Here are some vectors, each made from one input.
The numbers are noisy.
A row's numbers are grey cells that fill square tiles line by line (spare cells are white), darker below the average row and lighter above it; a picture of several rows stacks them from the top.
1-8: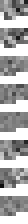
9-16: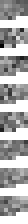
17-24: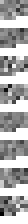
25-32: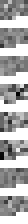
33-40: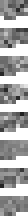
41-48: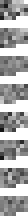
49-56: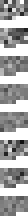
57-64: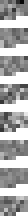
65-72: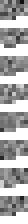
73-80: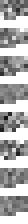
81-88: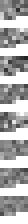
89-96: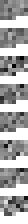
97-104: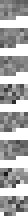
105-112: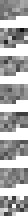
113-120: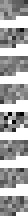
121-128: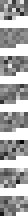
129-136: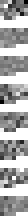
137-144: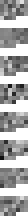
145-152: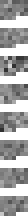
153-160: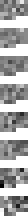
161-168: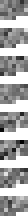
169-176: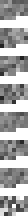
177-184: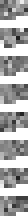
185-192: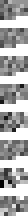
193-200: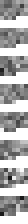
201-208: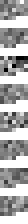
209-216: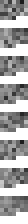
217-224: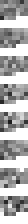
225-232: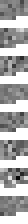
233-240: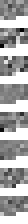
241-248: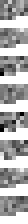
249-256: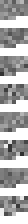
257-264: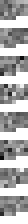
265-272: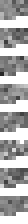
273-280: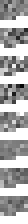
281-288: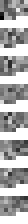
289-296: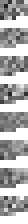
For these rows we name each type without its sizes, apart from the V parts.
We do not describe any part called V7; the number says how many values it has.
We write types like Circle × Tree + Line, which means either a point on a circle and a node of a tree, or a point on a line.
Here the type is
List(Line × (Line + V7)).
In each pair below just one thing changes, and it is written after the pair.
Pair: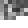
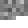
the place on the line in item 2 of the list
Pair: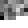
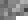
the value of V7 in item 2 of the list
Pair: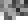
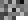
the value of V7 in item 2 of the list
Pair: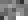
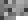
the value of V7 in item 1 of the list
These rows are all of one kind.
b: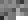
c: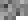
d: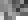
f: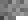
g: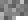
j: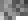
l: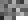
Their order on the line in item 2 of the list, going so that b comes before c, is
j, l, b, f, g, d, c.
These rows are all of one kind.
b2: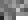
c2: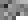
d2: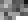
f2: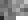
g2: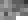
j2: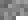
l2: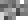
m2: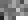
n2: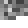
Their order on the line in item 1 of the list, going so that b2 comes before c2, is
f2, l2, b2, n2, m2, c2, j2, g2, d2.
